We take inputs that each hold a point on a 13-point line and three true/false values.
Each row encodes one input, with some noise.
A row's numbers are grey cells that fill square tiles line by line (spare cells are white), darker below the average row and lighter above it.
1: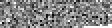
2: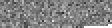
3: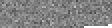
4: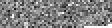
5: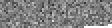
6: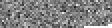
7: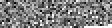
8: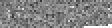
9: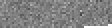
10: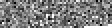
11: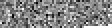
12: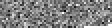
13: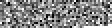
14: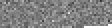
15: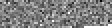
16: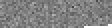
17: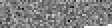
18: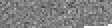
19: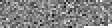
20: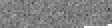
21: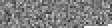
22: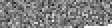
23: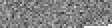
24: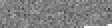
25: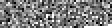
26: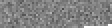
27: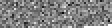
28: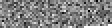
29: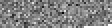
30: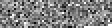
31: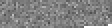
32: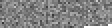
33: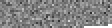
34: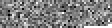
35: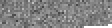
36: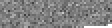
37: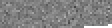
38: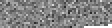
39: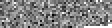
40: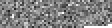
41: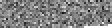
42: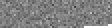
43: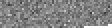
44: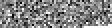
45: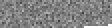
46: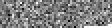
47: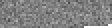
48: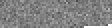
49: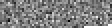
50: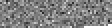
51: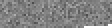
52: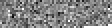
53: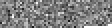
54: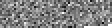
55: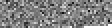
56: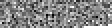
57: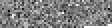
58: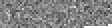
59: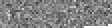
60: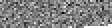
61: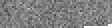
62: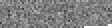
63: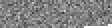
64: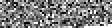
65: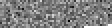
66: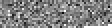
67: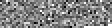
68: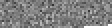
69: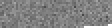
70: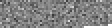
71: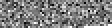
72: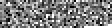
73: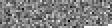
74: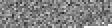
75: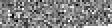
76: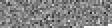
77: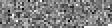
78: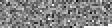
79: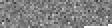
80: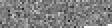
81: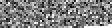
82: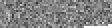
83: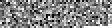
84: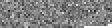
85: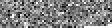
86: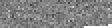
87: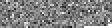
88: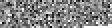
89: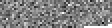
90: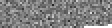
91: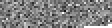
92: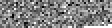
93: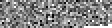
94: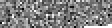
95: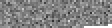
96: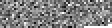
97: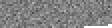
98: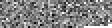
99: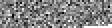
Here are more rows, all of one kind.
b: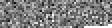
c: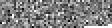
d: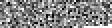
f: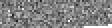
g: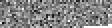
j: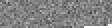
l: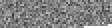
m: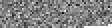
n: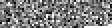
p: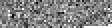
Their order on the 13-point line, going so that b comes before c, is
m, l, g, j, f, b, d, c, p, n.
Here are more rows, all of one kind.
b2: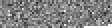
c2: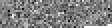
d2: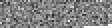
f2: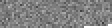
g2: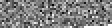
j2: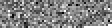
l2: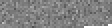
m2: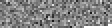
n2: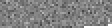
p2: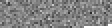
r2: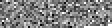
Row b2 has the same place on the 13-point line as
c2, d2 and r2.
